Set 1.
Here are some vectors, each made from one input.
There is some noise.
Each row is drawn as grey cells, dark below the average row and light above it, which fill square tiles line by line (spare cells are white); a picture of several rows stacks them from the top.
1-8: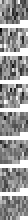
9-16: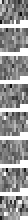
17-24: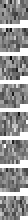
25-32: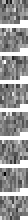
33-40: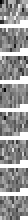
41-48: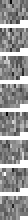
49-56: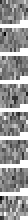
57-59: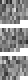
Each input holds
either a fixed value, or four true/false values.
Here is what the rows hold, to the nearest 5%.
About 10% of them hold a fixed value. The rest hold four true/false values.
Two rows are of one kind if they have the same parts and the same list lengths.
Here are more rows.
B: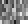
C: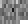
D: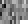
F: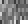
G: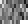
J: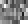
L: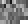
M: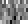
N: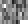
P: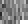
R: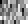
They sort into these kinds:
B, C, D, F, G, J, L, M, N, P
R

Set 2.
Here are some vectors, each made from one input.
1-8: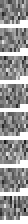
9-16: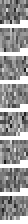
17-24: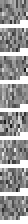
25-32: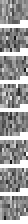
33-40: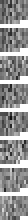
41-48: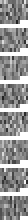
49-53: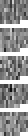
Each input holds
three true/false values.
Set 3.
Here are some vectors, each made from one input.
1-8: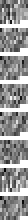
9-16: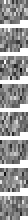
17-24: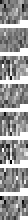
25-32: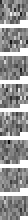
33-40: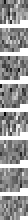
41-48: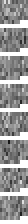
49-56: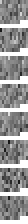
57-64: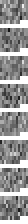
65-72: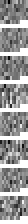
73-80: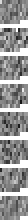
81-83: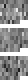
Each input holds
either a fixed value, or three true/false values.
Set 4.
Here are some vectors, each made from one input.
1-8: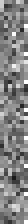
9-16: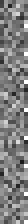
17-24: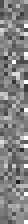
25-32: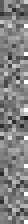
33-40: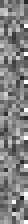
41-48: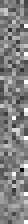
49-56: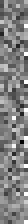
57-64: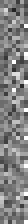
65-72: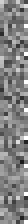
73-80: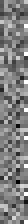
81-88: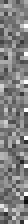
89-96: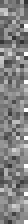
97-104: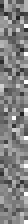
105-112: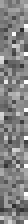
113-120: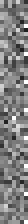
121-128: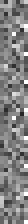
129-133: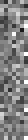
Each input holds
a node of a 9-node tree.
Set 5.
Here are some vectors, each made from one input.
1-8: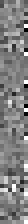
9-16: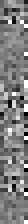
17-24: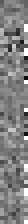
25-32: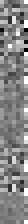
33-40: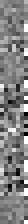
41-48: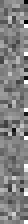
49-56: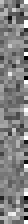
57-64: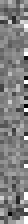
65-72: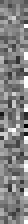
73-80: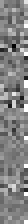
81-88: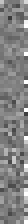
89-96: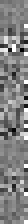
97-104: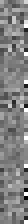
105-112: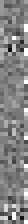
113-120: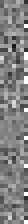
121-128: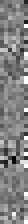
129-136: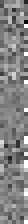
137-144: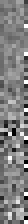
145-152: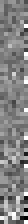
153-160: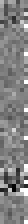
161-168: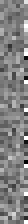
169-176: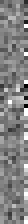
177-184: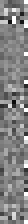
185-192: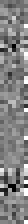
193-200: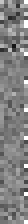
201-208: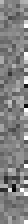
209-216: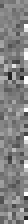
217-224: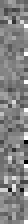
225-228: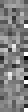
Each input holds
a point on a 19-point line.
